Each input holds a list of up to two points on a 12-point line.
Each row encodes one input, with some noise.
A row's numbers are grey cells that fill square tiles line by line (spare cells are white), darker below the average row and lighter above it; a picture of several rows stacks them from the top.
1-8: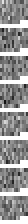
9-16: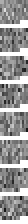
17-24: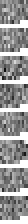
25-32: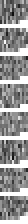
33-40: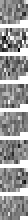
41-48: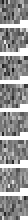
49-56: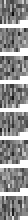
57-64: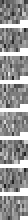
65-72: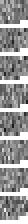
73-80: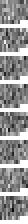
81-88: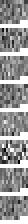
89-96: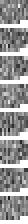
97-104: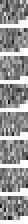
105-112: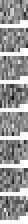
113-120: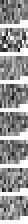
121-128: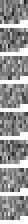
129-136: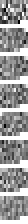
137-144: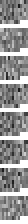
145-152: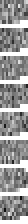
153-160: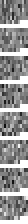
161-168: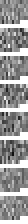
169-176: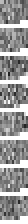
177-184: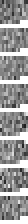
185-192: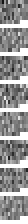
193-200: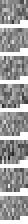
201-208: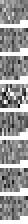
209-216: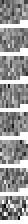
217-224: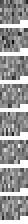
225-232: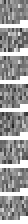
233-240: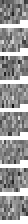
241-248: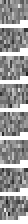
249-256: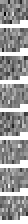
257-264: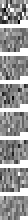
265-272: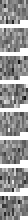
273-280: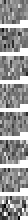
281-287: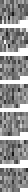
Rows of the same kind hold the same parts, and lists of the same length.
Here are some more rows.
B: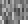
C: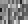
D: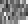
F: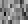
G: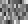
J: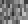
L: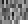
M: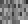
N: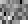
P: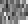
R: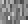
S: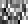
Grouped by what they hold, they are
B, C, F, G, N, R
D, J, L, M, P
S

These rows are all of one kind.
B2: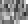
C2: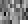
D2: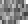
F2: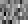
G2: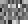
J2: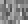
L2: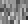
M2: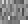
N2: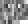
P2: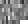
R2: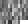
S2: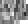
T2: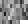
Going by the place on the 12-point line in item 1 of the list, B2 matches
D2, N2 and S2.
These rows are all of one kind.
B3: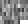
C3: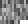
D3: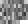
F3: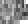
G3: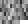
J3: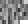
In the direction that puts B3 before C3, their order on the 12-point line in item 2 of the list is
J3, B3, C3, G3, F3, D3.
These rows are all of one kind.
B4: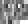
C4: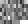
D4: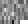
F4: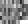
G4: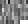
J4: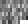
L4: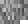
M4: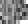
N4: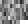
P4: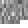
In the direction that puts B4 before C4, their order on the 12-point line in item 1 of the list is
B4, M4, F4, C4, N4, J4, P4, L4, G4, D4.
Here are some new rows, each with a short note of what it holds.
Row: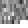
a list of two items
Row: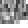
a list of two items
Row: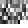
the empty list
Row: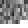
a list of one item
